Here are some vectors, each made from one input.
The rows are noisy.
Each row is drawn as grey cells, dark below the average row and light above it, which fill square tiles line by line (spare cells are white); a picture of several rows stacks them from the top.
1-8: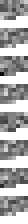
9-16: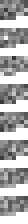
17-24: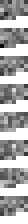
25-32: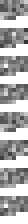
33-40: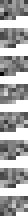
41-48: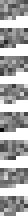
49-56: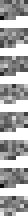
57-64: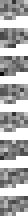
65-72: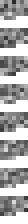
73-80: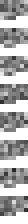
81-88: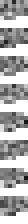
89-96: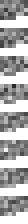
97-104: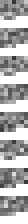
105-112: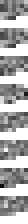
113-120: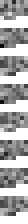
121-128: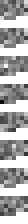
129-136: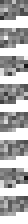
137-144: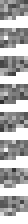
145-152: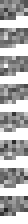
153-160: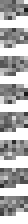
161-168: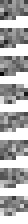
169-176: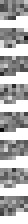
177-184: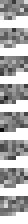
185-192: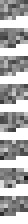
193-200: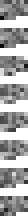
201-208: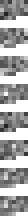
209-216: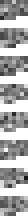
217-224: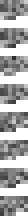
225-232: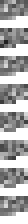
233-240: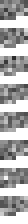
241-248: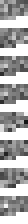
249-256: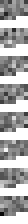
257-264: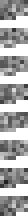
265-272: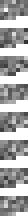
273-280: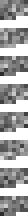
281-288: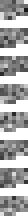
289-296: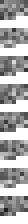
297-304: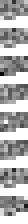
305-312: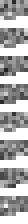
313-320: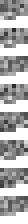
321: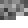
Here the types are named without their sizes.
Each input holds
either a point on a line, or a node of a tree.
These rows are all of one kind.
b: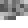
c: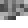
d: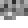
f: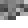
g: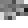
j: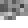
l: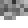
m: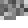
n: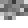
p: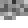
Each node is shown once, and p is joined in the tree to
d, j, l and n.
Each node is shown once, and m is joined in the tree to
l.
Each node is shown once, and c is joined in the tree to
b and f.
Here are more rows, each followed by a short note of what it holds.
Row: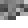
a node of a tree
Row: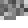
a node of a tree
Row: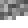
a point on a line
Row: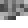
a node of a tree
